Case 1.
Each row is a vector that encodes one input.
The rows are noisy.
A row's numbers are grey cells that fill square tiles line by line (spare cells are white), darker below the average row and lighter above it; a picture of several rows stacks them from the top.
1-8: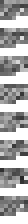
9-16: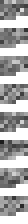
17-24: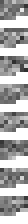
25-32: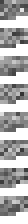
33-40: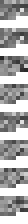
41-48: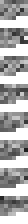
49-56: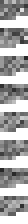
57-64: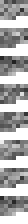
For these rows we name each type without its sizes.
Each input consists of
three true/false values.
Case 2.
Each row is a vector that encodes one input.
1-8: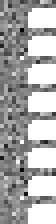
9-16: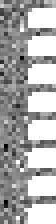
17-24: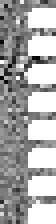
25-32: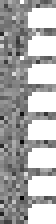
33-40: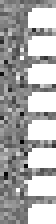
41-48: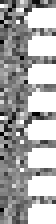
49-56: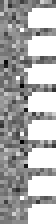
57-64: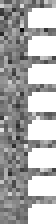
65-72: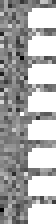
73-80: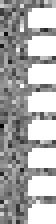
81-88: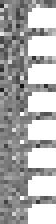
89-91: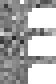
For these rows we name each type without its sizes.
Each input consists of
either a fixed value, or a node of a tree.
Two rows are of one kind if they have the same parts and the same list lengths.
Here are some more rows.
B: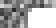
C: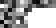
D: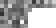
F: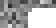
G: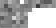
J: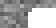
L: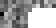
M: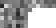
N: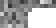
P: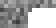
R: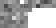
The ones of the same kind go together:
B, D, F, G, J, L, M, N, P, R
C

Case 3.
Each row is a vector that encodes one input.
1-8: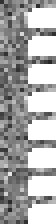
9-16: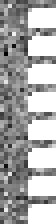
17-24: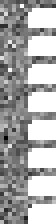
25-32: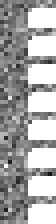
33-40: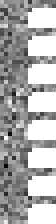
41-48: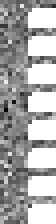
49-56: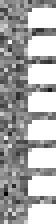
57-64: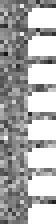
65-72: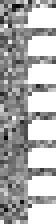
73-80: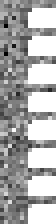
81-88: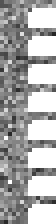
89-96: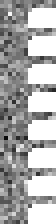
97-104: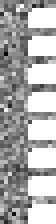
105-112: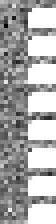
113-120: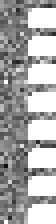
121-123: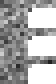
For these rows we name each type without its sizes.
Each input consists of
either a point on a circle, or a fixed value.
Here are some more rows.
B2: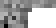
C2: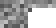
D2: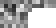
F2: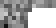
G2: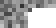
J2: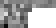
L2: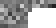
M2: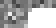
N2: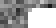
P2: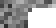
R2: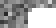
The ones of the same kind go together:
B2, C2, F2, G2, J2, L2, M2, N2, P2, R2
D2

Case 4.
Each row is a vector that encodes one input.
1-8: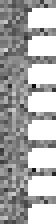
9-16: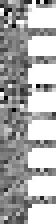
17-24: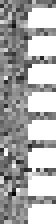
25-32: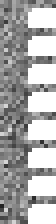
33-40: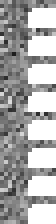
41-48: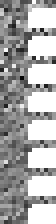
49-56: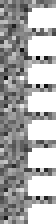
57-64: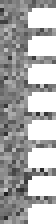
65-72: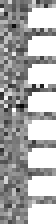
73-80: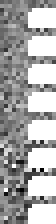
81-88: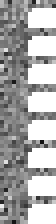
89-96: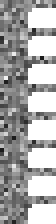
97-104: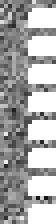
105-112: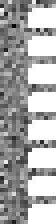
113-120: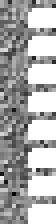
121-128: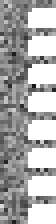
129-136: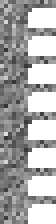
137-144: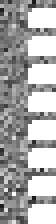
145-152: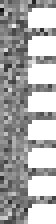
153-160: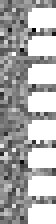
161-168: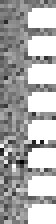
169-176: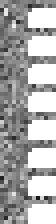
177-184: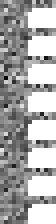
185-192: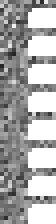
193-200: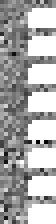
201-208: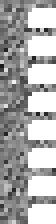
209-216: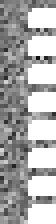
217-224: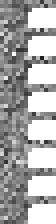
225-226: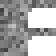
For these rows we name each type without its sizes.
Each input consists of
a point on a circle.
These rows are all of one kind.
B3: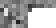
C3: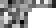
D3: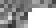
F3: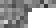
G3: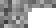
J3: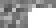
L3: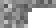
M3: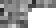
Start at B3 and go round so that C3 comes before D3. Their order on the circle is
B3, M3, G3, J3, C3, D3, F3, L3.
